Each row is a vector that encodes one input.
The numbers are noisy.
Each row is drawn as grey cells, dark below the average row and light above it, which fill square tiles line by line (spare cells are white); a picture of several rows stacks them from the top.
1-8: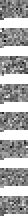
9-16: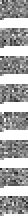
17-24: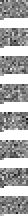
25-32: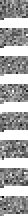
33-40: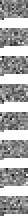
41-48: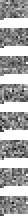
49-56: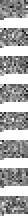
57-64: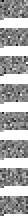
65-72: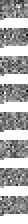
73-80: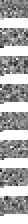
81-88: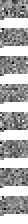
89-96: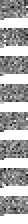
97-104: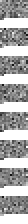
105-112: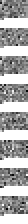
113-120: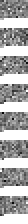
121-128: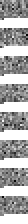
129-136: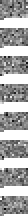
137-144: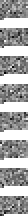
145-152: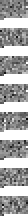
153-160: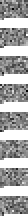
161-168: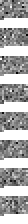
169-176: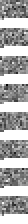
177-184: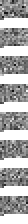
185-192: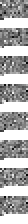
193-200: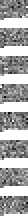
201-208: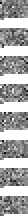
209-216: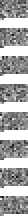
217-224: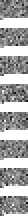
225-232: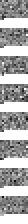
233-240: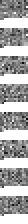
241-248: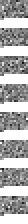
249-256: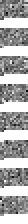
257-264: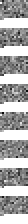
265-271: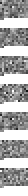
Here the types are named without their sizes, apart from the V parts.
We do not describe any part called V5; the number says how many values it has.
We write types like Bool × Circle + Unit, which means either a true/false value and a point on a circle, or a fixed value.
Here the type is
Label × (Line + V5).
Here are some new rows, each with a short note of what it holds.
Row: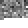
a label and a value of V5
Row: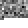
a label and a point on a line
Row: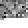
a label and a point on a line
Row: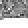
a label and a point on a line
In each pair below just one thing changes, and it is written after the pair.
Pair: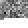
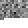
the place on the line
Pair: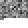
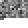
the place on the line
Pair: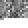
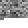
the place on the line
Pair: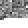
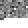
the place on the line
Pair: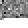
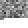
the label
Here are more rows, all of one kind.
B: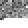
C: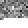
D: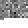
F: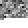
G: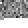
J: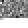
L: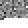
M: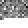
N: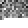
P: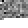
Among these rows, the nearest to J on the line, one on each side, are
D and N.
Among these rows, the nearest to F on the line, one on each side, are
B and C.
